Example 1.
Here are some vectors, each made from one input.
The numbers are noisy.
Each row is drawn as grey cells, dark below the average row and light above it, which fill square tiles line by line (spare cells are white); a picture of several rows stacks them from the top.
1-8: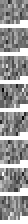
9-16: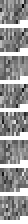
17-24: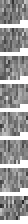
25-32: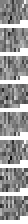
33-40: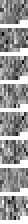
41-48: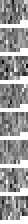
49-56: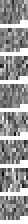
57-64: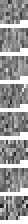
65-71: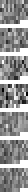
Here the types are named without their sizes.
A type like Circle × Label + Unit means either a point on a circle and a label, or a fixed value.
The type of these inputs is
Bool × Bool × Bool + Tree + Unit.
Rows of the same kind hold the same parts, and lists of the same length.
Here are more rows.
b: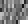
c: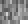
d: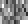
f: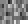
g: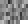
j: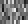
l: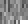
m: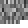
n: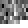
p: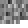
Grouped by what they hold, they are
b, d
c, f, g, l, n, p
j, m

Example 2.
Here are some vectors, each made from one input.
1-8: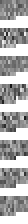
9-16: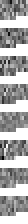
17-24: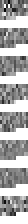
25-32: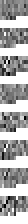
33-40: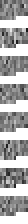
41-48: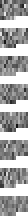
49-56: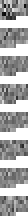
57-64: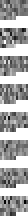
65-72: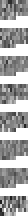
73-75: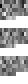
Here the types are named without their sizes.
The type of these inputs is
List(Line).
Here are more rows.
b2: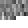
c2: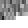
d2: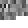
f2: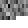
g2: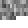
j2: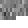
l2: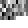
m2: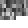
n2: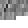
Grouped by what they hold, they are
b2, d2, j2
c2, g2, l2, n2
f2, m2

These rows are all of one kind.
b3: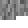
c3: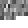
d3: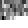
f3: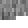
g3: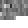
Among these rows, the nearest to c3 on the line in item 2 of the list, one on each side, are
d3 and g3.
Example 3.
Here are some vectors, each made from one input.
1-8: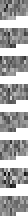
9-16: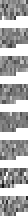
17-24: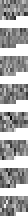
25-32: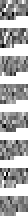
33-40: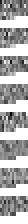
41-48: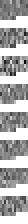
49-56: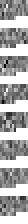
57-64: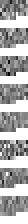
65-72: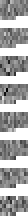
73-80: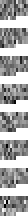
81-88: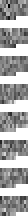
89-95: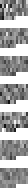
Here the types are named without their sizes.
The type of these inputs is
List(Circle).
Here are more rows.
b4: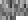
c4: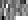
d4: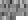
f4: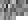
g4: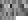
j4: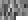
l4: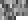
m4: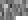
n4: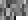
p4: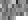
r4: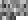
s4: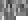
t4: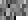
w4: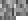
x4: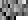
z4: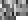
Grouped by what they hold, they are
b4, c4, g4, j4, m4, s4
d4, f4, l4, p4, r4, w4, z4
n4, t4, x4

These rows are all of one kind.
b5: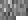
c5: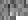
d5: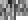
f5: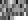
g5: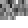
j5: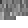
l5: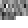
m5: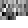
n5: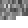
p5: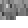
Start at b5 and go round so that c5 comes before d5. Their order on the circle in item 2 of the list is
b5, c5, j5, d5, n5, p5, g5, l5, m5, f5.
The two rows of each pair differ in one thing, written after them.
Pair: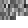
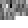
the place on the circle in item 1 of the list
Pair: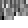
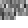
the place on the circle in item 1 of the list
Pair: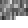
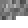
the place on the circle in item 2 of the list
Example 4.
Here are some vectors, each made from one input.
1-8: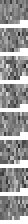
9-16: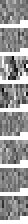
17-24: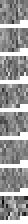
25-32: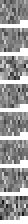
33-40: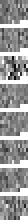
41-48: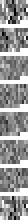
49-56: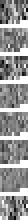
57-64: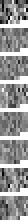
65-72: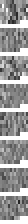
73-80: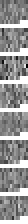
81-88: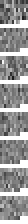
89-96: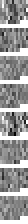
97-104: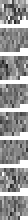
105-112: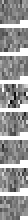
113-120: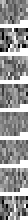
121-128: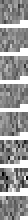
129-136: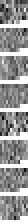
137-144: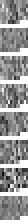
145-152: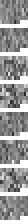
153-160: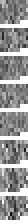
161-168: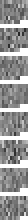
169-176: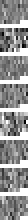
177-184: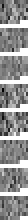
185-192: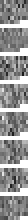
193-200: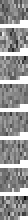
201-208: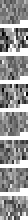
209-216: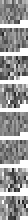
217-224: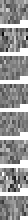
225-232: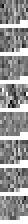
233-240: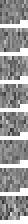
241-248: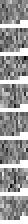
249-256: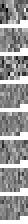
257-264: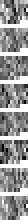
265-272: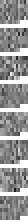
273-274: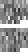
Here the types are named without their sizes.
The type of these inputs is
(Bool × Bool × Bool + Unit) × Line.
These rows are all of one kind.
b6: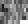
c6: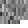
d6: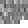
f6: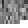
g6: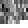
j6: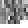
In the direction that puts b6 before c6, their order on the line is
g6, j6, b6, c6, d6, f6.
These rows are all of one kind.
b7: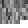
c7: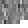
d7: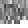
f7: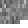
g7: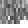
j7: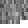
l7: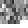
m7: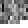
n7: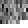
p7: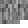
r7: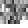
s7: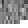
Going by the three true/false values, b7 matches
c7 and r7.
